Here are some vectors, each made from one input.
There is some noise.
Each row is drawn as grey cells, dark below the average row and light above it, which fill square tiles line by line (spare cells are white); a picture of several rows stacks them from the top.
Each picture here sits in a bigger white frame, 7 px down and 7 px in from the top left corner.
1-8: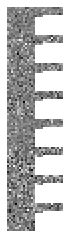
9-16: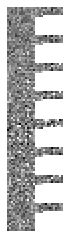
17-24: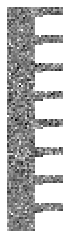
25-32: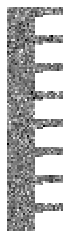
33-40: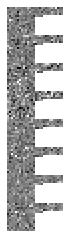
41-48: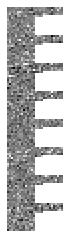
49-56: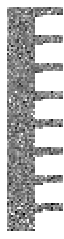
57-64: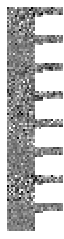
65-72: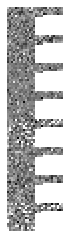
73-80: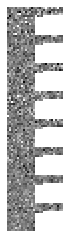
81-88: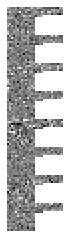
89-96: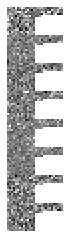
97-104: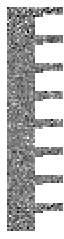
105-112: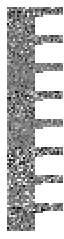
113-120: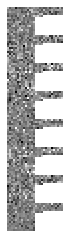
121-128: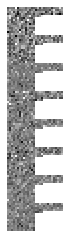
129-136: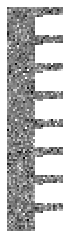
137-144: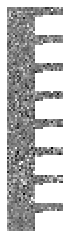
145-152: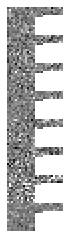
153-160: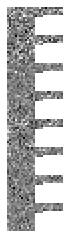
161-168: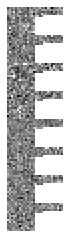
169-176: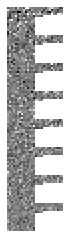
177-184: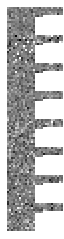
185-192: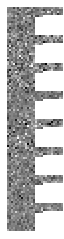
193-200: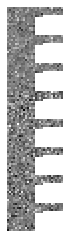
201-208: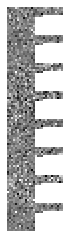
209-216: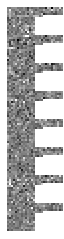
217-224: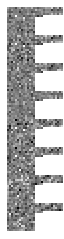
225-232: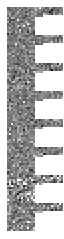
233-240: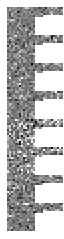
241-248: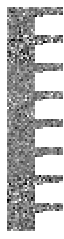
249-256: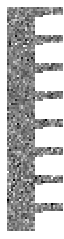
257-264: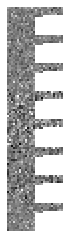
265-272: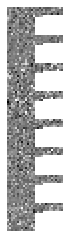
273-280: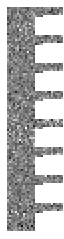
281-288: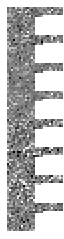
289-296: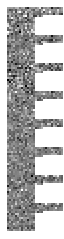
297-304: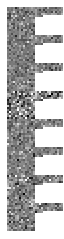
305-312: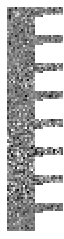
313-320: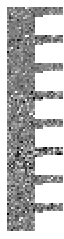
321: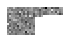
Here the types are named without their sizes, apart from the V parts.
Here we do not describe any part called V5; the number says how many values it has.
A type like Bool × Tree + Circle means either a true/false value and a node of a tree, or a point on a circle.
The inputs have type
(Bool × Bool × Bool + Unit) × Line × V5.
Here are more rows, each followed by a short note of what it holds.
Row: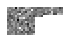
a point on a line and a value of V5
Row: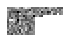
a point on a line and a value of V5
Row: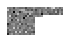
a point on a line, three true/false values and a value of V5
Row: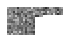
a point on a line, three true/false values and a value of V5
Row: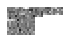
a point on a line and a value of V5
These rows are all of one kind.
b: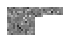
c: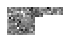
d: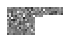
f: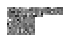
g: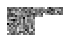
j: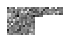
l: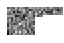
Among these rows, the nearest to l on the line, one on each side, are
d and g.
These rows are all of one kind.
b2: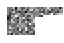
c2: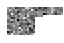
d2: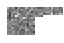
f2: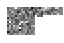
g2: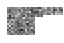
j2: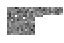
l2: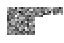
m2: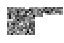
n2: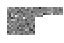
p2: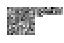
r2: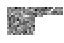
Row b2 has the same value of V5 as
j2, p2 and r2.
